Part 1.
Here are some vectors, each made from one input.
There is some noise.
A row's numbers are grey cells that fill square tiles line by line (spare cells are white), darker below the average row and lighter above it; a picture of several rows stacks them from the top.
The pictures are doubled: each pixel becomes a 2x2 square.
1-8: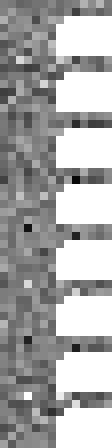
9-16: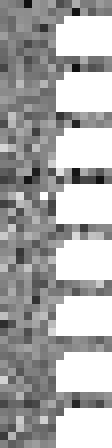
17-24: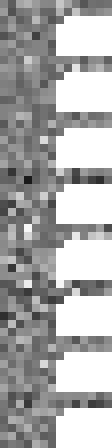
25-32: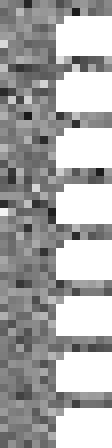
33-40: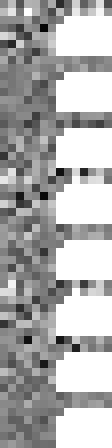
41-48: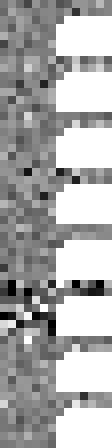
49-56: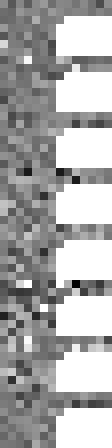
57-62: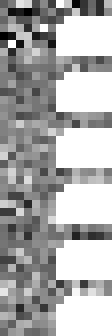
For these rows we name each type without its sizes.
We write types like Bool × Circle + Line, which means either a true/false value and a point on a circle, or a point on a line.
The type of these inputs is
Line × Line × (Tree + Unit).
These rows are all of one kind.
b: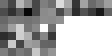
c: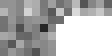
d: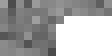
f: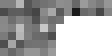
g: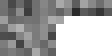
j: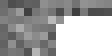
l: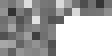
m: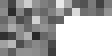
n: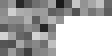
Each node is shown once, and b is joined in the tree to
c.
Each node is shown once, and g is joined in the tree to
f.
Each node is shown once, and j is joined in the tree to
m and n.
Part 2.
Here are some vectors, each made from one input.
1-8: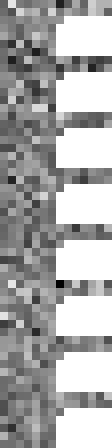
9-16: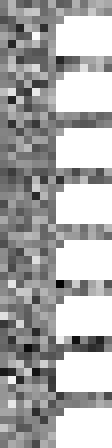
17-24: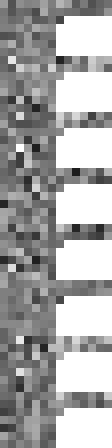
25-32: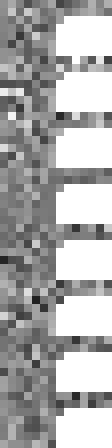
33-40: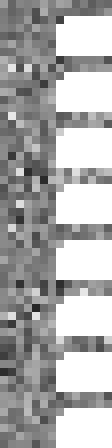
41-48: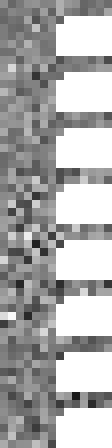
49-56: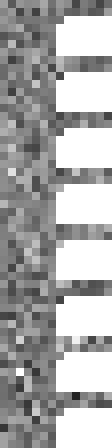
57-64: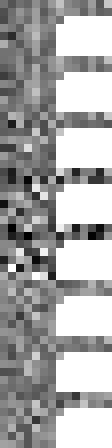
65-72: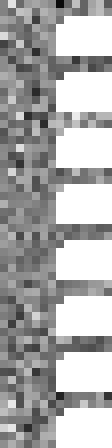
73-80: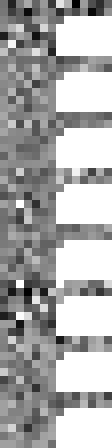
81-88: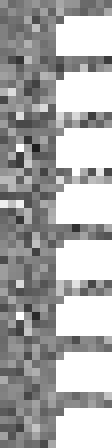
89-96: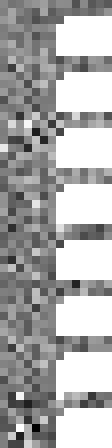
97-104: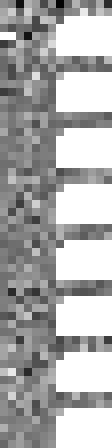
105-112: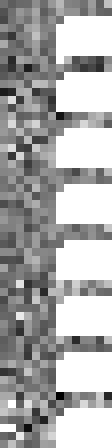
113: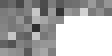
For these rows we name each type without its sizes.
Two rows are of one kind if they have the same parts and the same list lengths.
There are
2 kinds of row.
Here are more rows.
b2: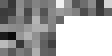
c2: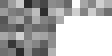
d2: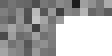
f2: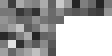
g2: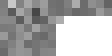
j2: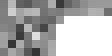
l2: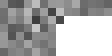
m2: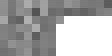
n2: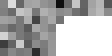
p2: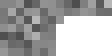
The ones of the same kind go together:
b2, d2, f2, g2, j2, l2, m2, n2, p2
c2

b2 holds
a node of a tree and a true/false value.
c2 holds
a true/false value.
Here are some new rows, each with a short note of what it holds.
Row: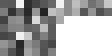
a true/false value
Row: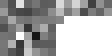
a true/false value
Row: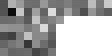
a node of a tree and a true/false value
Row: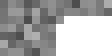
a node of a tree and a true/false value
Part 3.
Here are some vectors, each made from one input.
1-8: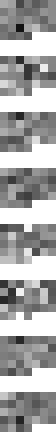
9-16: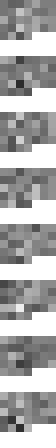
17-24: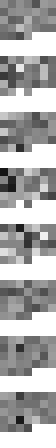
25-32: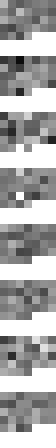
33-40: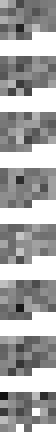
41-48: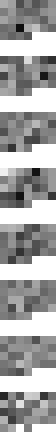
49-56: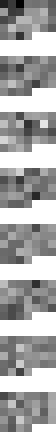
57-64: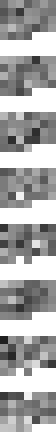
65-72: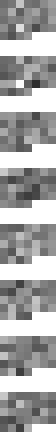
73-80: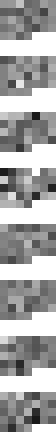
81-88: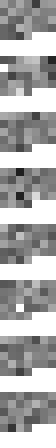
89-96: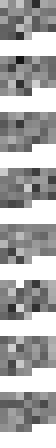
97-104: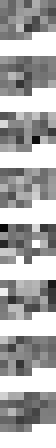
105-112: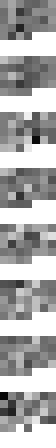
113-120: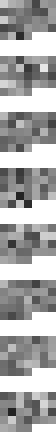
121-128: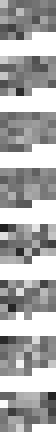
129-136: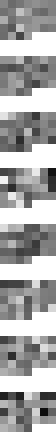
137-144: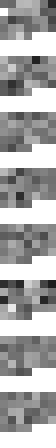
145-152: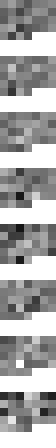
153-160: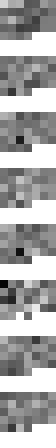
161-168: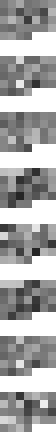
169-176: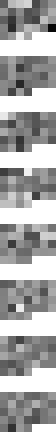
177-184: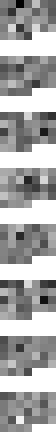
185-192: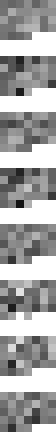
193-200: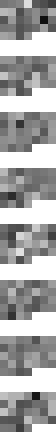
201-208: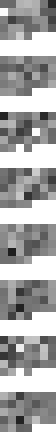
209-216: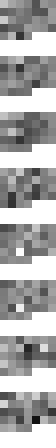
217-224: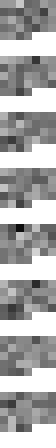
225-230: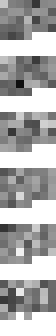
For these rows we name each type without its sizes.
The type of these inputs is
Bool × Bool × Bool × Bool + Label.
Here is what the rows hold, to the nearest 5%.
About 25% of them hold a label. The rest hold four true/false values.
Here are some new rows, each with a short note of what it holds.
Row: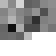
four true/false values
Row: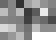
a label
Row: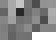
four true/false values
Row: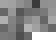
four true/false values
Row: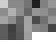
four true/false values
